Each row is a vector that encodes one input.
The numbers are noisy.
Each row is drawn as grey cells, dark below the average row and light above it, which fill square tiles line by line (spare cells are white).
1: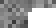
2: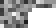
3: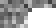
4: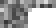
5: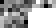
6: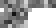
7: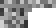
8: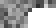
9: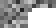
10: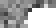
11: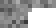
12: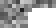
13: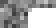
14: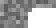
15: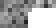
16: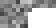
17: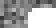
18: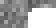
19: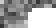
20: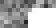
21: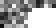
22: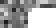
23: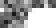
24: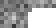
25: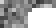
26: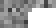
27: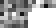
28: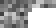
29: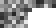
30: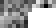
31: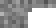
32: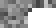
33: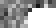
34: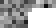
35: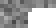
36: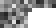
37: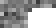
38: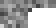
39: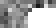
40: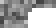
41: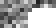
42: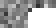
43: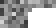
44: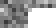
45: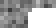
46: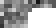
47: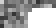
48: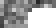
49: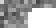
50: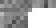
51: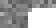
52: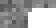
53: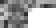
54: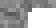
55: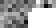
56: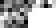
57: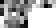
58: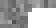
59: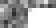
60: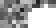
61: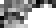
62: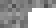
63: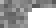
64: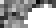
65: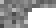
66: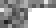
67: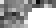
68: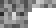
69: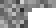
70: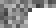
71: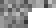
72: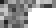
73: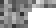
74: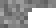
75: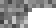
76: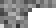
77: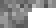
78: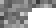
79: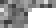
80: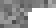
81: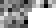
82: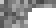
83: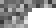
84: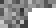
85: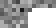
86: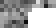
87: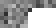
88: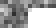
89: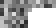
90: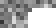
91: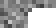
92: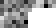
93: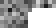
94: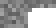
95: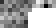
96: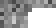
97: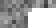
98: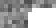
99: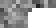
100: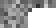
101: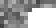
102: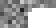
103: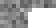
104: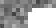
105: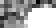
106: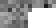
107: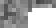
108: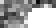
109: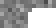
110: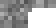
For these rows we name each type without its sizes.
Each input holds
a label.
